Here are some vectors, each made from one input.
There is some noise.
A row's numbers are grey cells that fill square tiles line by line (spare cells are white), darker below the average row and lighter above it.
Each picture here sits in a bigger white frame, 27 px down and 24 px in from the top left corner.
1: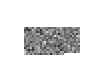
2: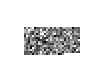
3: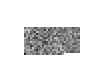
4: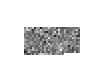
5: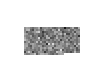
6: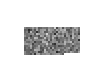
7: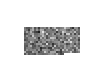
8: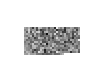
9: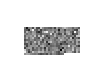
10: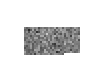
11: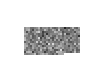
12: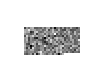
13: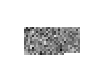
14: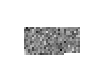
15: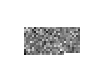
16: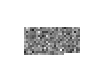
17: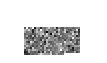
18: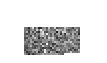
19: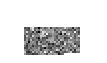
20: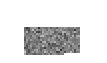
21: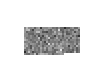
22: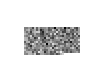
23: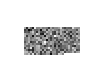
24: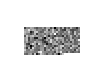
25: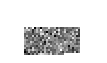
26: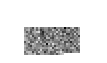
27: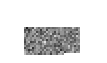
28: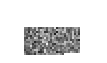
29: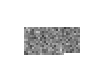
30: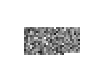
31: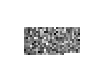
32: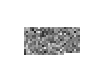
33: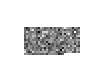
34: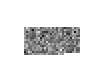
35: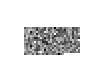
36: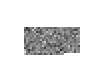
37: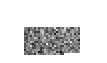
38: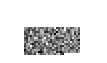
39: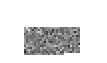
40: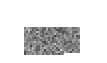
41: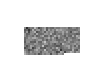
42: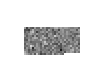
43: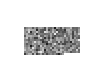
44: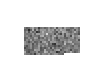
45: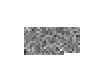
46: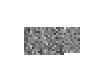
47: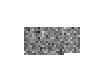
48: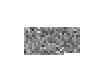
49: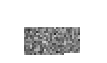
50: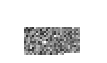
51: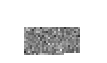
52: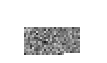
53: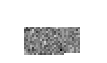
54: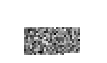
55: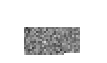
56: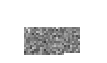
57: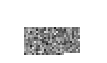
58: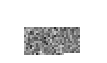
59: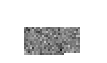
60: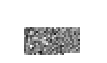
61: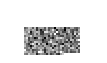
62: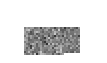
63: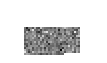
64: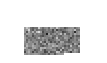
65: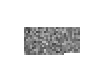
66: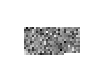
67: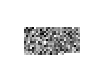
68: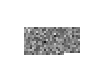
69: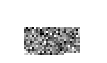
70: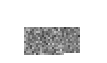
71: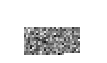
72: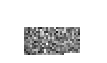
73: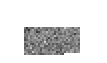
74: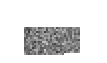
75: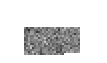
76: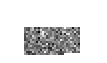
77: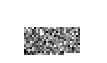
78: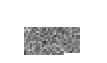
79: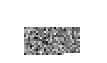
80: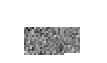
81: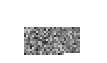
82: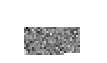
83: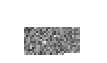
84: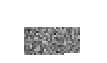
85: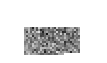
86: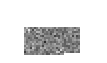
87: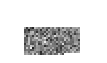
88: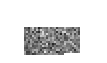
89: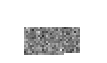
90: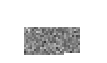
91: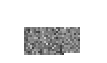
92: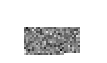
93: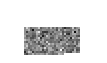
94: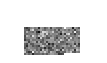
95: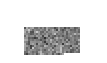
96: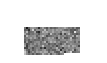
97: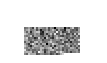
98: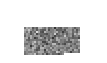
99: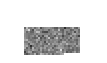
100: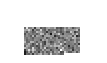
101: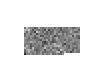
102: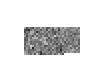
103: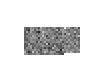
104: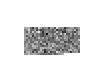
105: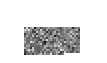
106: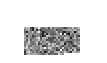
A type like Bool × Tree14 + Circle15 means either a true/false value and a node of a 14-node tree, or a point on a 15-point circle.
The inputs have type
Bool × (Line8 + Tree10).
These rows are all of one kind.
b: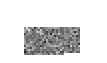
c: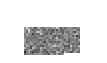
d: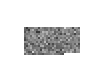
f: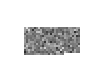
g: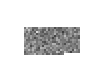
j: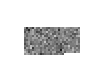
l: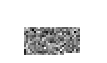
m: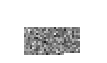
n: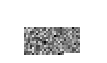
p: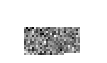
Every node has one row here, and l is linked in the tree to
j and p.
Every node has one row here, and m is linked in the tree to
f.
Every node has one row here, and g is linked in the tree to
j.
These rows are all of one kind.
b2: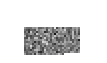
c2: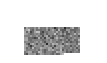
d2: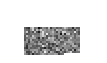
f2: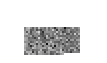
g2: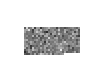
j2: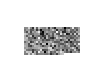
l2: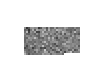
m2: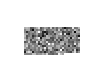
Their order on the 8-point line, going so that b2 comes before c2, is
f2, j2, b2, c2, g2, d2, l2, m2.
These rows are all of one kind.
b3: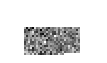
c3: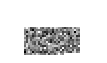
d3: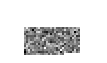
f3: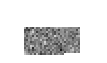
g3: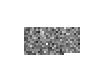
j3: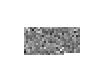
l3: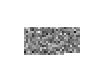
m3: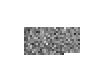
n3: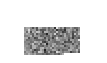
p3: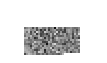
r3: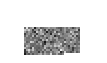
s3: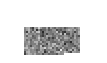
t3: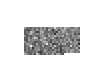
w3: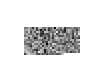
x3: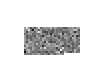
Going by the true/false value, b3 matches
f3, g3, m3 and t3.
